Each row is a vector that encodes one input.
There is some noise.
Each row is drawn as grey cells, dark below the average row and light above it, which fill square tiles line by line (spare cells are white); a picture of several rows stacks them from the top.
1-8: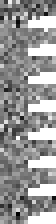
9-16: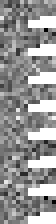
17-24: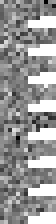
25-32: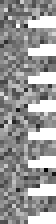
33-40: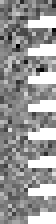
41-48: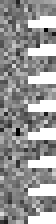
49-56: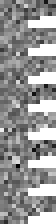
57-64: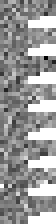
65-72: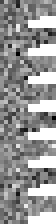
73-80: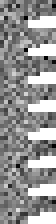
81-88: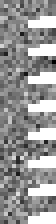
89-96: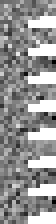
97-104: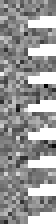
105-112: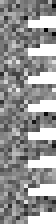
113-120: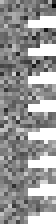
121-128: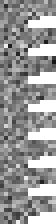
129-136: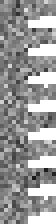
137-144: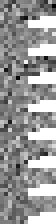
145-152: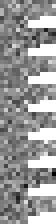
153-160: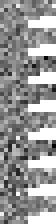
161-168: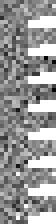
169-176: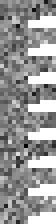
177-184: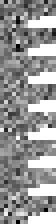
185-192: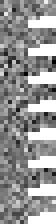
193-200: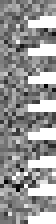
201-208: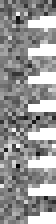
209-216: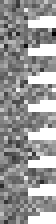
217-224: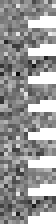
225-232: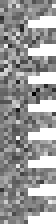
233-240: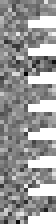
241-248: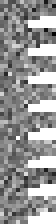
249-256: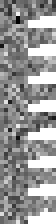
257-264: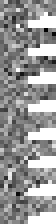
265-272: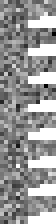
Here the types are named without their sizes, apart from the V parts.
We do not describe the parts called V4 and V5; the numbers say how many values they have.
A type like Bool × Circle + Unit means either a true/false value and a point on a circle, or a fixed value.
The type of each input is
Bool × V5 + List(Line) × V4.
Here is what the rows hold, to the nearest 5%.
About 30% of them hold a true/false value and a value of V5. The rest hold a value of V4, together with a list of points on a line.
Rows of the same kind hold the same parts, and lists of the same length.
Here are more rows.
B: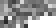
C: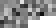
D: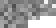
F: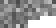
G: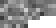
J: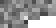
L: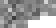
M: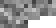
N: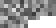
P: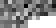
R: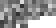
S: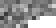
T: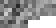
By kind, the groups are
B, C, G, J, M, R, S
D, F, L, T
N
P

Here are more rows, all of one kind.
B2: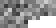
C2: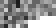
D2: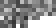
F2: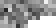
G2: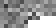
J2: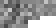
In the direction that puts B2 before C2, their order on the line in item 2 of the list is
B2, C2, J2, G2, F2, D2.
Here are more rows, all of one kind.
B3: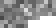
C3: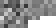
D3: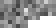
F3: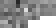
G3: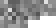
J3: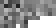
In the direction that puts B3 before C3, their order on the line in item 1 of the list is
B3, C3, G3, J3, F3, D3.
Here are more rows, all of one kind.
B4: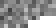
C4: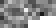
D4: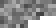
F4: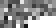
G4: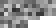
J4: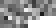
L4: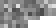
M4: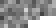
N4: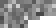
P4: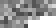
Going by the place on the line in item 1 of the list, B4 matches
G4, M4 and N4.
